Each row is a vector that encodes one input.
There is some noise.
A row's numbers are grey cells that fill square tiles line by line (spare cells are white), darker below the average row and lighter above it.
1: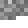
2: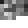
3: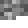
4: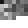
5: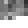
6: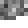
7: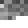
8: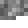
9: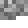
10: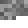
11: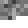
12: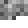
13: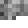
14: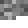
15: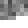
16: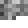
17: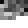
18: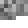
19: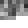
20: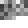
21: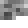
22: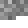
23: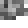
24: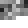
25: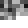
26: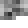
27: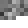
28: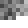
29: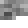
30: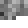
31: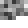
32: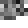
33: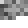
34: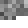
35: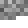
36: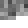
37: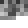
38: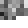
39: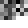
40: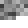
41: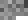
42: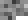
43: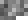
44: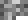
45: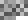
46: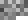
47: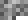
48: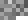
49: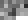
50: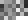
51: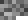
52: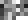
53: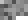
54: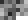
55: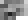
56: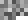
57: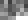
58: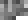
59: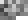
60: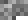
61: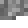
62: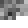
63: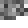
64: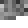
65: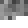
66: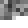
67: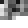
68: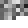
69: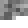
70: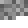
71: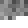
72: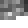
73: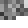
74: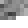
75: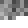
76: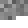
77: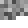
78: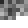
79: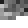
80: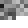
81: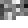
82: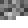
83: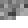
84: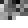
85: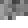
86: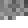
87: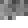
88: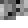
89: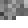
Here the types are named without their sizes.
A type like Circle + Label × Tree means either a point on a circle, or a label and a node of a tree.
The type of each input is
Line.
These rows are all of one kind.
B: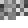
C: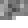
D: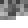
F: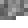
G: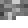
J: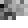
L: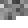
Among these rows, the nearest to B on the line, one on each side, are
C and L.
